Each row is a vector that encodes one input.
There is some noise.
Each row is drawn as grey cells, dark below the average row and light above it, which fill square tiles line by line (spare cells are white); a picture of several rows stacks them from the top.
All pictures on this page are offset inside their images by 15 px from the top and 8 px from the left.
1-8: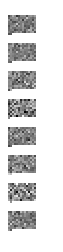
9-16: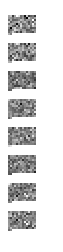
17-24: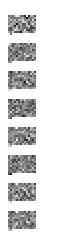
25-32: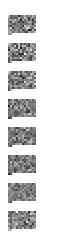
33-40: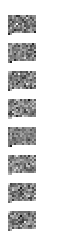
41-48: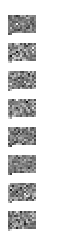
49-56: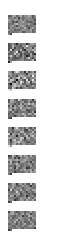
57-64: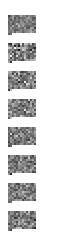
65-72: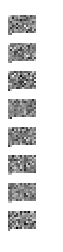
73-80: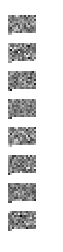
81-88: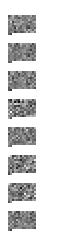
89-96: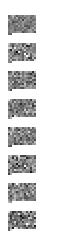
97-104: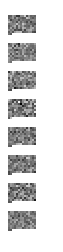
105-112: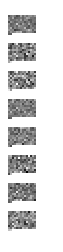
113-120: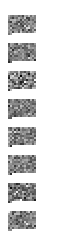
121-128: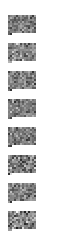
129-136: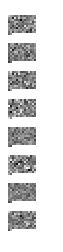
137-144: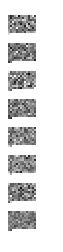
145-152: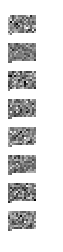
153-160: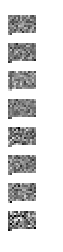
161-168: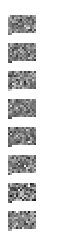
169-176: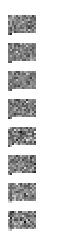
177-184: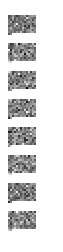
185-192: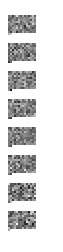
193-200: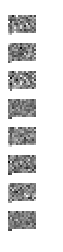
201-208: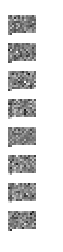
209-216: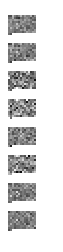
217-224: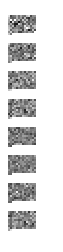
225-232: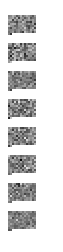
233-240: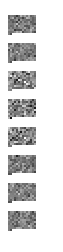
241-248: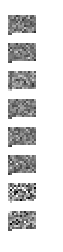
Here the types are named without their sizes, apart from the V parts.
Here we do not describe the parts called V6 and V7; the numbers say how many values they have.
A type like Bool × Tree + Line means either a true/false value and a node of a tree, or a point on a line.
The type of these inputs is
Bool × V7 + Tree × Tree + V6.
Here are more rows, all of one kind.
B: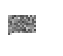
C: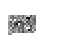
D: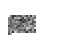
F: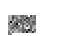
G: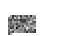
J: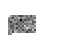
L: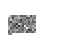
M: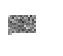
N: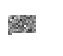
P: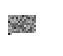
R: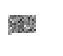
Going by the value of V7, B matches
L, M, N and R.
